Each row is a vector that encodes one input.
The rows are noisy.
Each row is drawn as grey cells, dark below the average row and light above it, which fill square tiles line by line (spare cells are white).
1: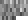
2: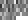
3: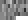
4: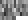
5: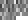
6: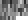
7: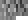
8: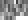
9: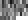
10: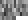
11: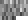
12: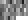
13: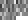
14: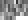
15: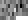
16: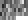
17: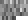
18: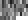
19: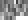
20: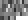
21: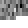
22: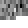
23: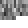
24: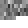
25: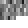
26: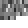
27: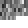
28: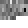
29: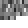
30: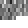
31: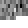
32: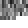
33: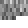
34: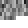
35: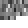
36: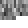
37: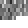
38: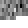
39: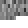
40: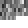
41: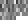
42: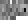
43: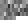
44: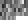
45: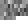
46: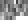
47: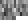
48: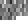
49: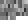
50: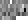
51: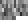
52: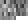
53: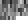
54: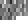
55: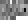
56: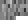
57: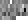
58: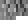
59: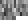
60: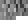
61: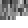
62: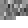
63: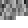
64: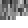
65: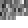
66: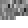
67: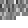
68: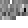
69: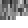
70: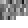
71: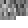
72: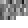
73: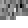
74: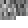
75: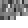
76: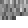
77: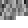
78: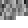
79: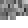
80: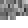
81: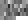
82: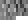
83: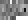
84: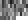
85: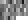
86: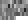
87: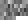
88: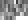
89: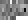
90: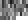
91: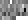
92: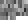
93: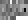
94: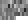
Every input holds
either a point on a 9-point circle, or a node of an 11-node tree.
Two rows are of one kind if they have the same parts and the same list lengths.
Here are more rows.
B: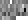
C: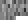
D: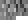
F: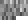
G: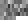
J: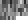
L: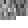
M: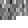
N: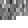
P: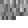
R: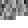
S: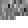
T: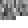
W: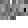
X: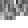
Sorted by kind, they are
B, C, D, F, G, L, P, S, T, W
J, M, N, R, X

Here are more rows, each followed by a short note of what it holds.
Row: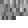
a node of an 11-node tree
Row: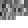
a point on a 9-point circle
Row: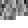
a point on a 9-point circle
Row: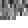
a point on a 9-point circle
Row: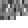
a point on a 9-point circle
